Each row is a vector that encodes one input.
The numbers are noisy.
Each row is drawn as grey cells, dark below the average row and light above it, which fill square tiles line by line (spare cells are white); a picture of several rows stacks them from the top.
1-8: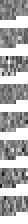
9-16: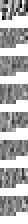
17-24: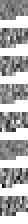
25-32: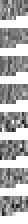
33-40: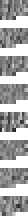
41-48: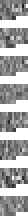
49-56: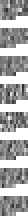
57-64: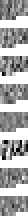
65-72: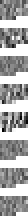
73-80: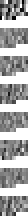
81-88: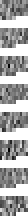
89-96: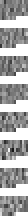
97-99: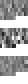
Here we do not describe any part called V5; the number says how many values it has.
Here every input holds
a list of up to three items, each a true/false value and a value of V5.
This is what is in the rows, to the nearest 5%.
All of them are lists of up to three items, each a true/false value and a value of V5: about 5% are empty, 20% hold one, 25% two and 55% three.
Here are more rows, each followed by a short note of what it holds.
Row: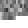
a list of one item
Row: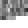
a list of two items
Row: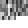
the empty list
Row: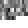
a list of one item
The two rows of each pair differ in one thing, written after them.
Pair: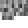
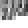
the true/false value in item 1 of the list
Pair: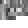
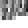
the value of V5 in item 1 of the list
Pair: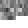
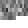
the value of V5 in item 1 of the list
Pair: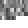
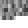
the true/false value in item 1 of the list
